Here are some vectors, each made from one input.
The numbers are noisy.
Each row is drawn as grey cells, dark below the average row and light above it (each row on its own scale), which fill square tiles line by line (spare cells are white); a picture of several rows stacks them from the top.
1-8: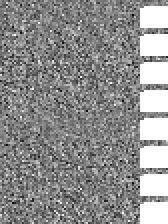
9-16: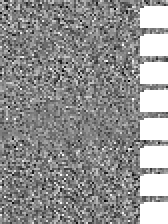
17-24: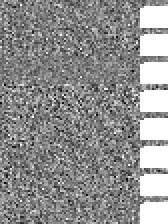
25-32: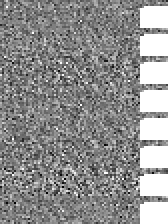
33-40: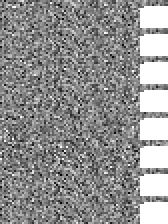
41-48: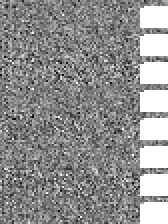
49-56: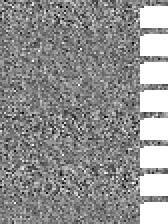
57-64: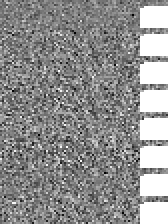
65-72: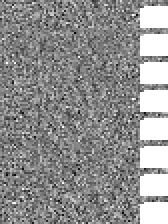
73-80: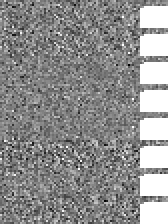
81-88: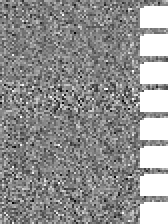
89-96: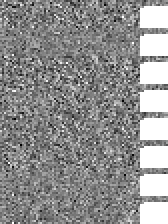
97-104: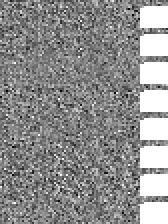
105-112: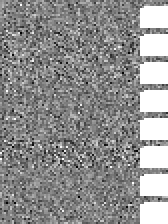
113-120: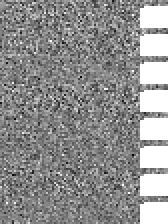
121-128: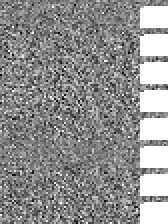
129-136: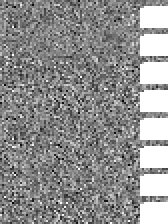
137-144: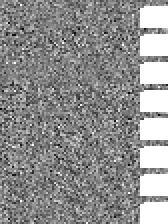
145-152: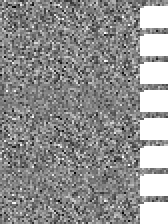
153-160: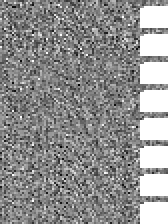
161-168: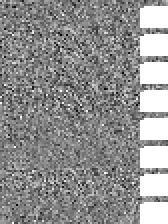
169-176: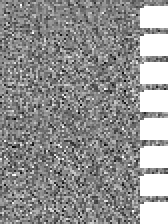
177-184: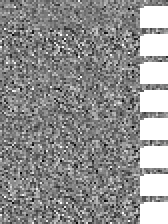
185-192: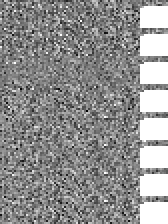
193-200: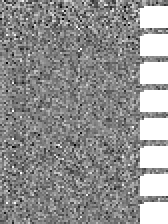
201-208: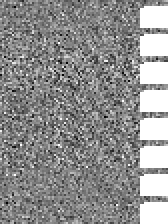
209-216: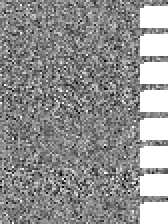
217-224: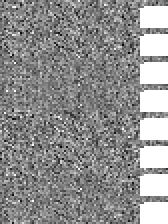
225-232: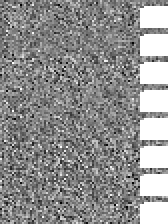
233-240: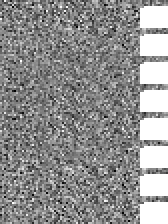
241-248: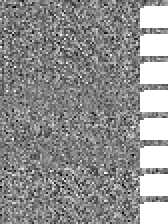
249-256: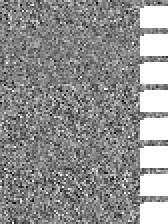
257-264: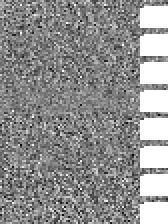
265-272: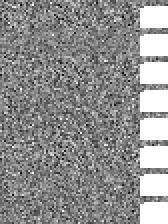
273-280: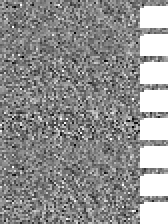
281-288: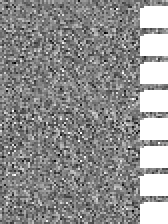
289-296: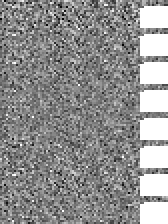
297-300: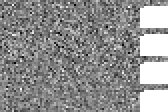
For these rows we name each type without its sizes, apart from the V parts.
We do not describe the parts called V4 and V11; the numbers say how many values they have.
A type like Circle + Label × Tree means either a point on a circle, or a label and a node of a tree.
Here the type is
((Circle + Unit) × V4 + Line) × V11.
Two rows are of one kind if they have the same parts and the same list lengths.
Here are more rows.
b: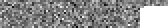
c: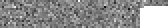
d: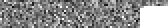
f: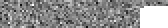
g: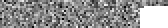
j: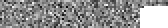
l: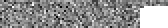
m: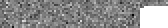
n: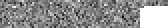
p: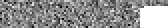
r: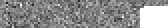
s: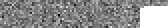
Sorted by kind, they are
b, j, n, s
c, d, g, r
f, l, m, p

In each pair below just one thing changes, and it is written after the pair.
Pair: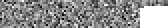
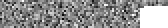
the place on the circle
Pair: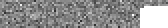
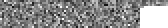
the value of V11
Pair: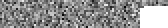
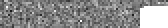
the value of V11
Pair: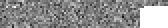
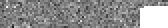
the place on the circle
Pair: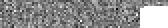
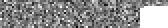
the place on the circle
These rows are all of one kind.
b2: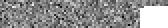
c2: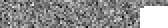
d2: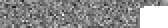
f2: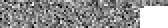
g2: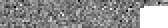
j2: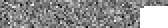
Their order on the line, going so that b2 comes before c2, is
d2, j2, g2, b2, c2, f2.
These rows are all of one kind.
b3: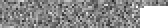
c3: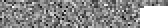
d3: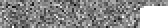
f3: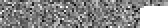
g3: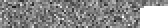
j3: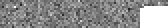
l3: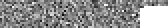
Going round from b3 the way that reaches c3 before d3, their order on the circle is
b3, f3, l3, j3, g3, c3, d3.
